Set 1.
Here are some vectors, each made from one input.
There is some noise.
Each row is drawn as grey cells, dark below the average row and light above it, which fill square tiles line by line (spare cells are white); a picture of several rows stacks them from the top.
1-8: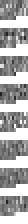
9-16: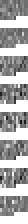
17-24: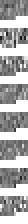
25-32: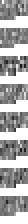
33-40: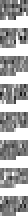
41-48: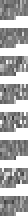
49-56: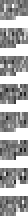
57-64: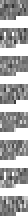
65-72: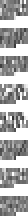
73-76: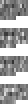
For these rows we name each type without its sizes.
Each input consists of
three true/false values.
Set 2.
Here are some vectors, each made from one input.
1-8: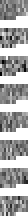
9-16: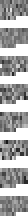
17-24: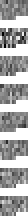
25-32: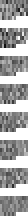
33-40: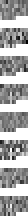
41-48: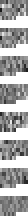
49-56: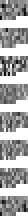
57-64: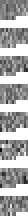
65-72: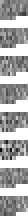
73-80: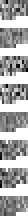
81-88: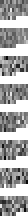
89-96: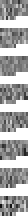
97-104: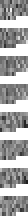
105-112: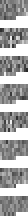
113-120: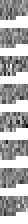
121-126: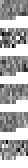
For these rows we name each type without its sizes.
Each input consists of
a point on each of two lines.
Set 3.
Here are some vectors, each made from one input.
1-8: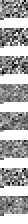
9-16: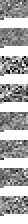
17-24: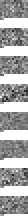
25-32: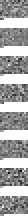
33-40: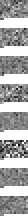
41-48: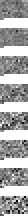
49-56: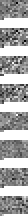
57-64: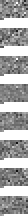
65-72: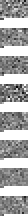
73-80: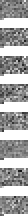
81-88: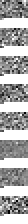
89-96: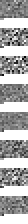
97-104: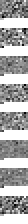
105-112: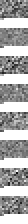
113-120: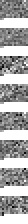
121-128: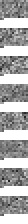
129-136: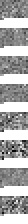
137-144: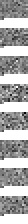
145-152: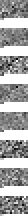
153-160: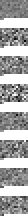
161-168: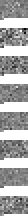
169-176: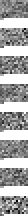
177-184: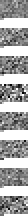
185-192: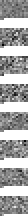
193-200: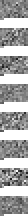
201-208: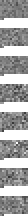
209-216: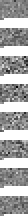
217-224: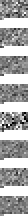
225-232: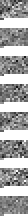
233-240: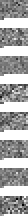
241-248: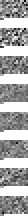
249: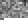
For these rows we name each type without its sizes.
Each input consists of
a point on each of two lines.
